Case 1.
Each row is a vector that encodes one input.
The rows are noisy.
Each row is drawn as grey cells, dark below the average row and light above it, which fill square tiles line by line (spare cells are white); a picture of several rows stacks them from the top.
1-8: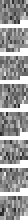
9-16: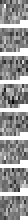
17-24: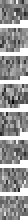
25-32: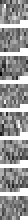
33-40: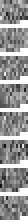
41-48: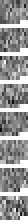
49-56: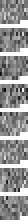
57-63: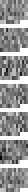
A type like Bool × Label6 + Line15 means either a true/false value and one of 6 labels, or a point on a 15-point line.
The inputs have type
Label10.
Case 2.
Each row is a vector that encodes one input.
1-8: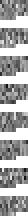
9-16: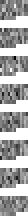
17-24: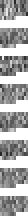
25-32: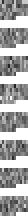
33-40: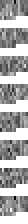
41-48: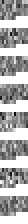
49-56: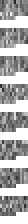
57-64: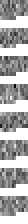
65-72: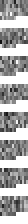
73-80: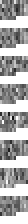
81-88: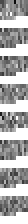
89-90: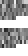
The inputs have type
Label6.
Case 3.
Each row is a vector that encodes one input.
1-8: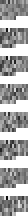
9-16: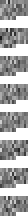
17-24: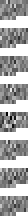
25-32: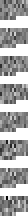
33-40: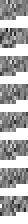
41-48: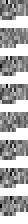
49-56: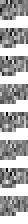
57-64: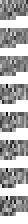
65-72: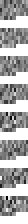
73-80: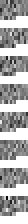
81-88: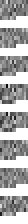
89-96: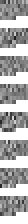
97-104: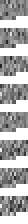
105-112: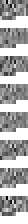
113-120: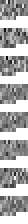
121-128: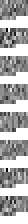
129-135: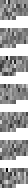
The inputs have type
Line11.
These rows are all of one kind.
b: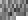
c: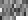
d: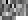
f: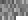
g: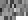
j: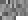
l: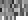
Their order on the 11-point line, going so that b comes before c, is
b, c, j, f, l, g, d.
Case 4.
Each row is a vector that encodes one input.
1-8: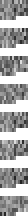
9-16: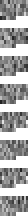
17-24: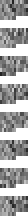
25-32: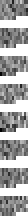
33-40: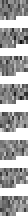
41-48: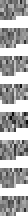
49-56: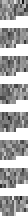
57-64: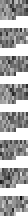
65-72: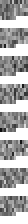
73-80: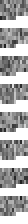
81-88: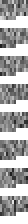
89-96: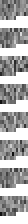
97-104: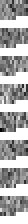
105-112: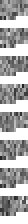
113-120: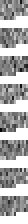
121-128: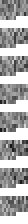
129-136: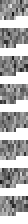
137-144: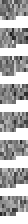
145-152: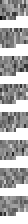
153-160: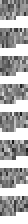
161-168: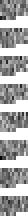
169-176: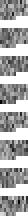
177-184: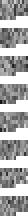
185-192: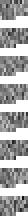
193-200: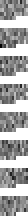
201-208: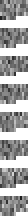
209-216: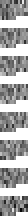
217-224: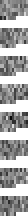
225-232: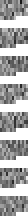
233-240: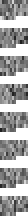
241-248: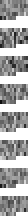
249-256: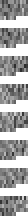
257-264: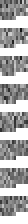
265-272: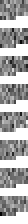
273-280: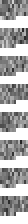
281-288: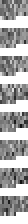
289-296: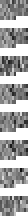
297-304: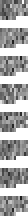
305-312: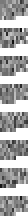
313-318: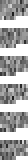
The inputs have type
Circle13.
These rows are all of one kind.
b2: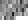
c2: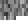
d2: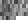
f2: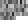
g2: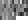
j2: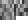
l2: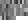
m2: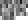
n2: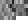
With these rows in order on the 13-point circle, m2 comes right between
f2 and l2.
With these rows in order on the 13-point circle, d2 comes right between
c2 and l2.
